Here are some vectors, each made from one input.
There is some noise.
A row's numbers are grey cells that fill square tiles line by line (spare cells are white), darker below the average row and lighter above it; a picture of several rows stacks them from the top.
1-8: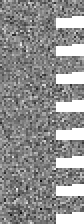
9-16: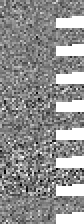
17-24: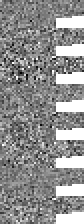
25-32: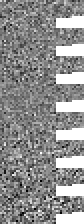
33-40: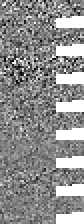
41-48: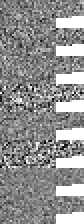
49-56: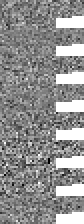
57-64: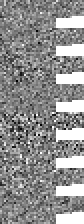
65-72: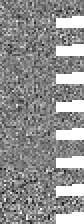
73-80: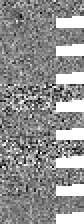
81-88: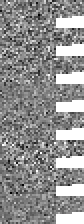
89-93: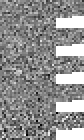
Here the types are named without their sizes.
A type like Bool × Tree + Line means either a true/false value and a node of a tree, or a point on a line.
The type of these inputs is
List(Circle + Line).
